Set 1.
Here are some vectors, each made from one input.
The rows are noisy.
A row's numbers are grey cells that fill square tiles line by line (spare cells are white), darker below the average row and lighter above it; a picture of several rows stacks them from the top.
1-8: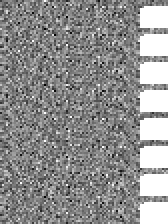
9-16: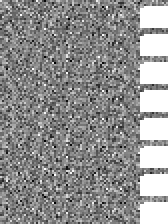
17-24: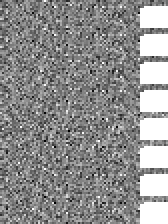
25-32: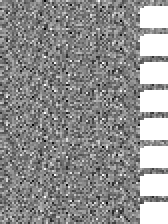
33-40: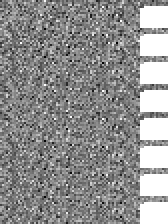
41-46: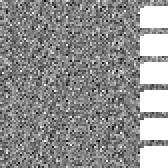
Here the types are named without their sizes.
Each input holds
a point on a line and a true/false value.
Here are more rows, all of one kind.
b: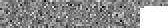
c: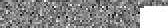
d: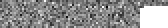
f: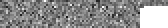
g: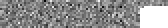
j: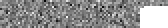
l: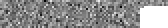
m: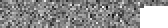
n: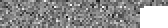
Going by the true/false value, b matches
g, j and l.
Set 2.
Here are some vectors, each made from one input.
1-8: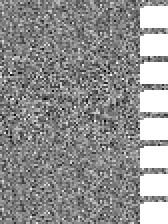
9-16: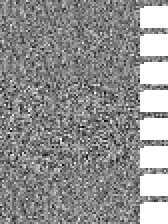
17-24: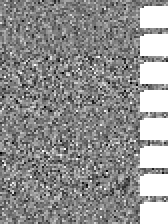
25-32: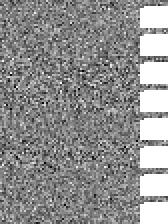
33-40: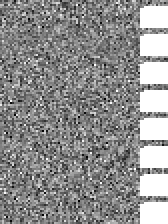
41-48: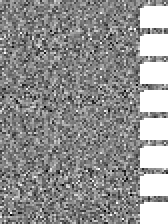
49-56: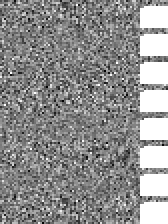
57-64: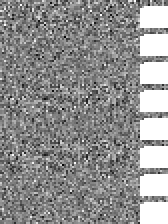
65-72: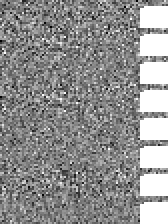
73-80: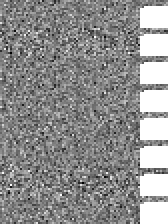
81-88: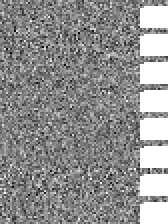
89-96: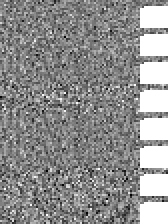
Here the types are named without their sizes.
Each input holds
either a point on a circle, or three true/false values.
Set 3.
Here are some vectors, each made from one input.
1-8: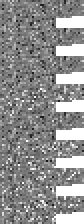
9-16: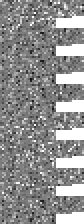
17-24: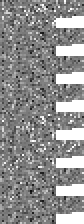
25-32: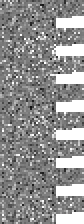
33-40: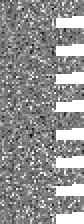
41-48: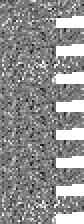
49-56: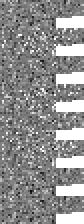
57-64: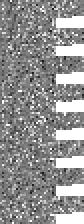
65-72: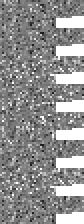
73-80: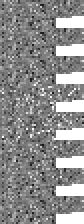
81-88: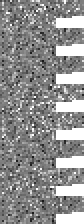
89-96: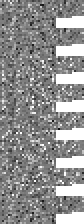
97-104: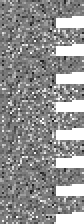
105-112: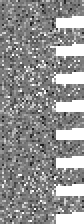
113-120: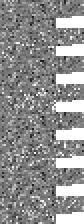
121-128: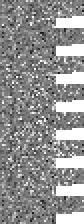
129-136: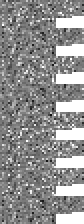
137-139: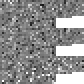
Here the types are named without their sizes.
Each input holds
either a fixed value, or a point on each of two lines, or a node of a tree.
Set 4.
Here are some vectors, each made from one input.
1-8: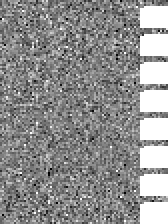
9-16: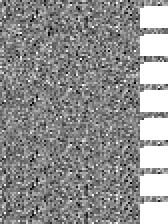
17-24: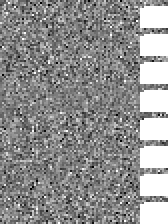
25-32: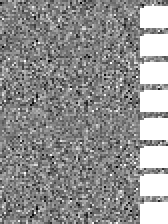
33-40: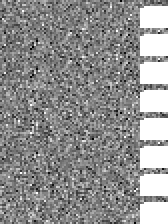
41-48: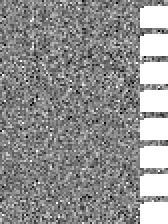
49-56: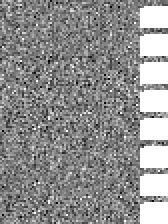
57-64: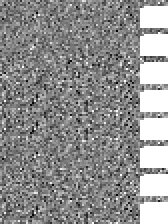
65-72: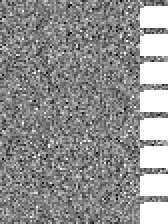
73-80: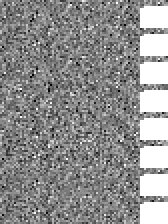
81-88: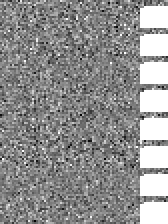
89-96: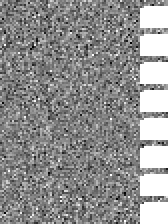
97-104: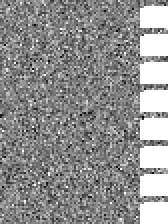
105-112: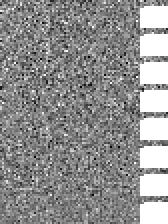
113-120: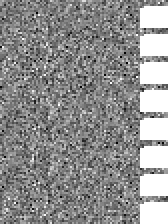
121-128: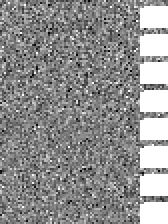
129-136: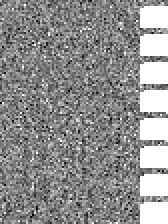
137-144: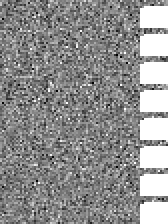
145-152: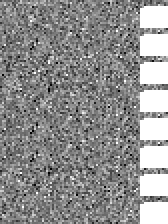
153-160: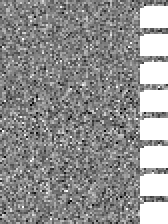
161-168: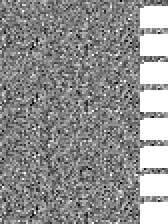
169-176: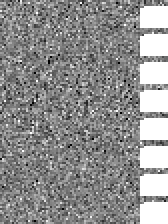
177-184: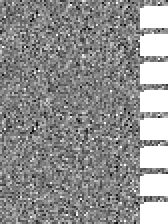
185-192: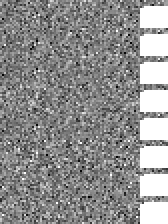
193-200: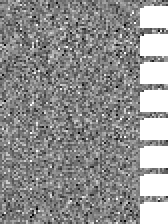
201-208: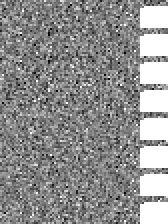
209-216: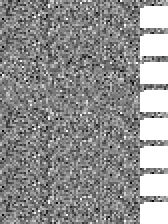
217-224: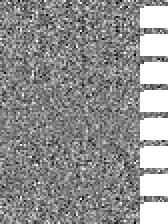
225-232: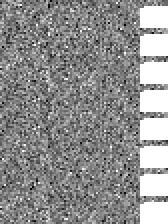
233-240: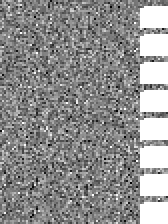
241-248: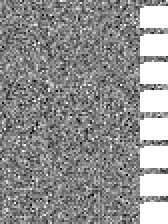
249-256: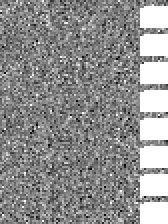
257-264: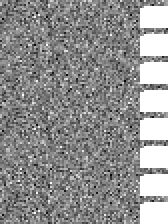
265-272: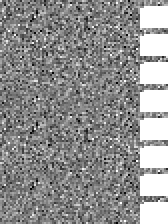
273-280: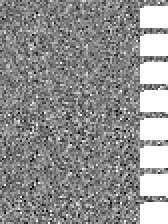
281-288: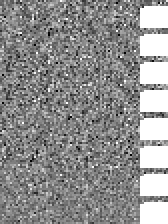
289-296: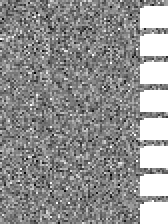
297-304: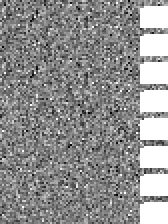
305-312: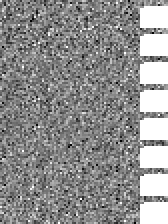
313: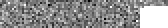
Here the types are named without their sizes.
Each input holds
a point on a line, together with either a fixed value, or a node of a tree.
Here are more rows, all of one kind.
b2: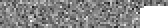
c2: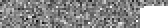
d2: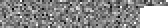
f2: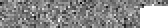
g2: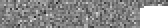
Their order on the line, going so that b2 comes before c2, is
d2, b2, g2, f2, c2.
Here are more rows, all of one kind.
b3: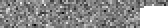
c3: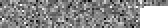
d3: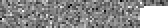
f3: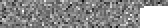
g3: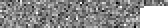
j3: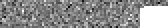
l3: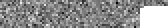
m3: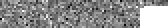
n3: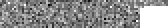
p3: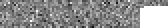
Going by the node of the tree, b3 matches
g3 and l3.
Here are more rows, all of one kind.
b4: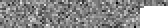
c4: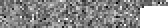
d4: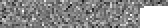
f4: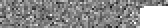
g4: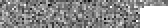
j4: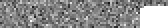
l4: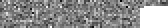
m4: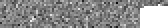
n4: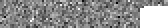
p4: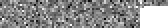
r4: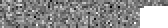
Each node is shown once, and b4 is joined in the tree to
j4.
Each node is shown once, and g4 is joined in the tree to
l4 and m4.
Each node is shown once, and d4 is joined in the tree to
m4 and p4.
